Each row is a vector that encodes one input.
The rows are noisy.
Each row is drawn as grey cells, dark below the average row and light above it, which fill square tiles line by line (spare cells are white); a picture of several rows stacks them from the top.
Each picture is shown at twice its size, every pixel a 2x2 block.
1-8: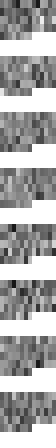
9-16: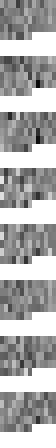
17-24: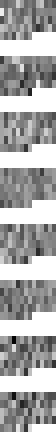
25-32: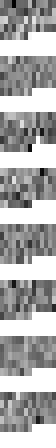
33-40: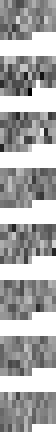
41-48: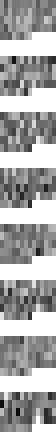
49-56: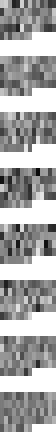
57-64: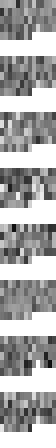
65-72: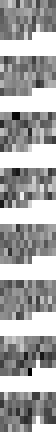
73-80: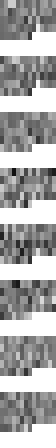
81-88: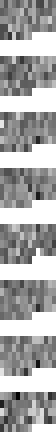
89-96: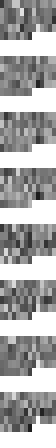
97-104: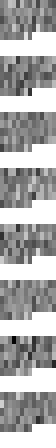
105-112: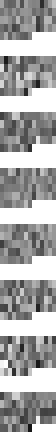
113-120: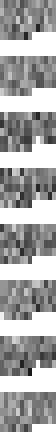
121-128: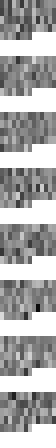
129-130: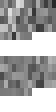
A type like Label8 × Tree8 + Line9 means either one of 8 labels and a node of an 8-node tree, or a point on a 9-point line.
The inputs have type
(Bool × Bool × Bool × Bool + Line8) × Line8.
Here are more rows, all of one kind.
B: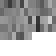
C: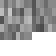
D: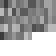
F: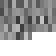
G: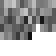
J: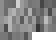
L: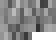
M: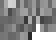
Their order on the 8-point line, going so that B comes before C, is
G, M, F, D, B, C, J, L.
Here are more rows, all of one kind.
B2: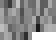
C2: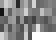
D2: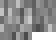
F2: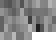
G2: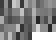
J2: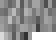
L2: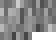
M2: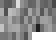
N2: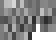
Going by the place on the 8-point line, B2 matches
J2, L2 and M2.
